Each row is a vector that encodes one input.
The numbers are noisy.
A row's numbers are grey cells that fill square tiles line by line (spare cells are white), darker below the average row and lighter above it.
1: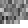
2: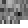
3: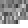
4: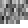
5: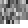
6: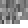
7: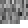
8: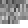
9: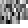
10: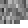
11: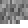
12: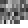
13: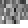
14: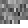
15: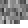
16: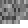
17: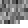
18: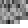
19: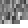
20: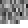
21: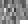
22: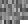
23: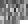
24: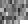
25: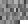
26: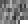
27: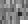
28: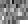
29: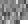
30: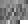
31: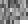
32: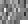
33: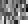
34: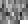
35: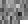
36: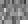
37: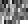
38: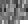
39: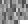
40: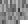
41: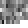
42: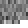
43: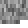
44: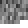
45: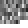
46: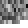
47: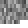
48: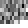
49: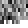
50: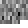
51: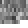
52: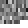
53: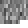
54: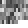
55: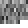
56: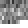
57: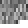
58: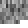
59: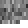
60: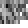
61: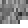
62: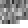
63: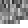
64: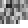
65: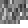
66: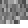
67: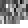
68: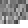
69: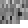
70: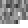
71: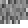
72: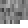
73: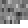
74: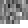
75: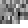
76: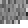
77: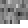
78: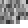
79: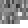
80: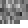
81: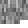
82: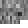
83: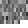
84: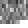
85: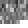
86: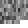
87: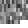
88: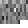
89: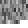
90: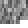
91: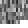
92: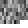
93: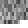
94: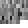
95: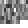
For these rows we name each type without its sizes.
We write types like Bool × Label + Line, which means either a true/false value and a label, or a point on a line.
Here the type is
Bool × Bool × Bool × Bool × Line.
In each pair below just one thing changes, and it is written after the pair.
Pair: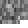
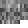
one of the four true/false values
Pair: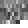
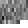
the place on the line
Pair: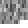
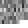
one of the four true/false values
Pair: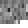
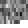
one of the four true/false values
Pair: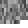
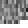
one of the four true/false values
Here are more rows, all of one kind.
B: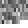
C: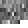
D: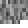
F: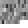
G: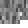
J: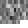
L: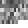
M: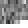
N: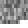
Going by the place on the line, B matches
F, L and N.
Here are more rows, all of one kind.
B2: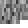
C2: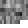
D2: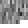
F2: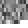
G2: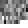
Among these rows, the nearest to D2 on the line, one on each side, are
C2 and G2.
